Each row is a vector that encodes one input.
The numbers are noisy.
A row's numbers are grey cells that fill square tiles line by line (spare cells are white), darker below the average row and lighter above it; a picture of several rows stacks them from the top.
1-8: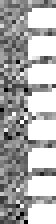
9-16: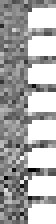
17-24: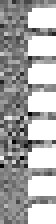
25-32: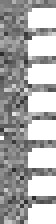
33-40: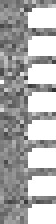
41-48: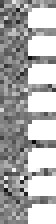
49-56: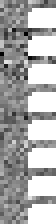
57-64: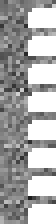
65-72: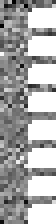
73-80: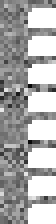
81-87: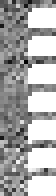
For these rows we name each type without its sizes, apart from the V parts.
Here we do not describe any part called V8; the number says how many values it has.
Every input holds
either a point on each of two circles, or a value of V8.
